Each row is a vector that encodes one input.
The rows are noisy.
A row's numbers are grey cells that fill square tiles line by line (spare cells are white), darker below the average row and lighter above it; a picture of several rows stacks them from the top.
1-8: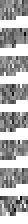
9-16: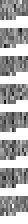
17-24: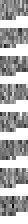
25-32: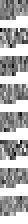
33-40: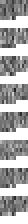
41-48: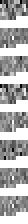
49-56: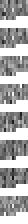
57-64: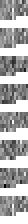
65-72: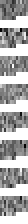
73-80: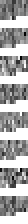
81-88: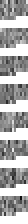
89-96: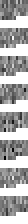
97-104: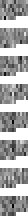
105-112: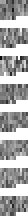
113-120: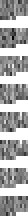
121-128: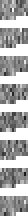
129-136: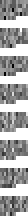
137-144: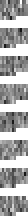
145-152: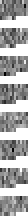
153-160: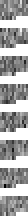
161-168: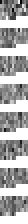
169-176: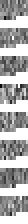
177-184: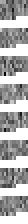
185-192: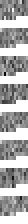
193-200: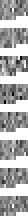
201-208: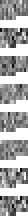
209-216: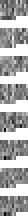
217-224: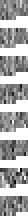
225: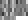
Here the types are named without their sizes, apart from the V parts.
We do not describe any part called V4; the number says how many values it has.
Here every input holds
a point on a line, together with a list of items, each either a point on a line, or a value of V4.
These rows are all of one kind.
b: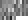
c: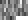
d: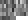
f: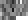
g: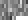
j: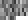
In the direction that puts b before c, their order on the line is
j, f, d, g, b, c.
